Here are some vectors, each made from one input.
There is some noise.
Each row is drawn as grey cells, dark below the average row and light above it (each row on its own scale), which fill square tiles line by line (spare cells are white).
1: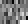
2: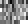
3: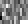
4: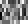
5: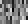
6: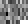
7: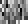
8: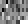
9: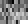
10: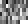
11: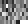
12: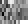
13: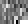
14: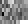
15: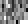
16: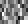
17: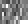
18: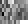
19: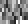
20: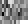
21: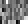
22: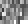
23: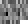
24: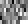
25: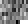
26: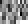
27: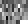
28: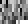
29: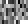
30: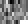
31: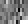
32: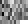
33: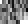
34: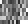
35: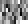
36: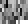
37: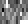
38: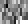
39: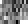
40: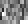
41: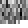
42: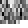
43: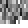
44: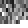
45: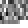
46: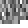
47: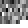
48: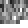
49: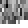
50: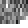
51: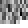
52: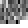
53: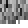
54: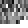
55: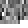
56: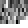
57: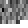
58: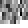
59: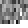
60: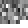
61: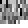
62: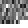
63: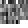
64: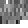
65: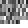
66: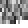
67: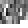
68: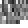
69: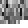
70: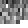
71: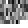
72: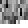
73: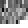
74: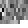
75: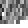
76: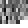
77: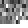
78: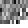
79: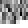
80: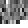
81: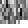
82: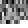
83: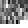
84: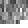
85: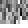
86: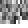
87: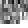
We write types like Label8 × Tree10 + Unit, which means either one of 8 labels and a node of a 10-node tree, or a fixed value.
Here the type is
Label7 × Tree9 + Line5.
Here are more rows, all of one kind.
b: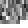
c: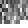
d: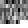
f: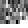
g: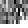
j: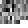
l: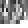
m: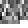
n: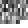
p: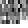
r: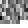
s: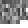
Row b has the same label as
f, j and r.
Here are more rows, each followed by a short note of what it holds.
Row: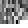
one of 7 labels and a node of a 9-node tree
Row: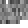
one of 7 labels and a node of a 9-node tree
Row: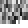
a point on a 5-point line
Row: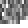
one of 7 labels and a node of a 9-node tree
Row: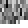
a point on a 5-point line
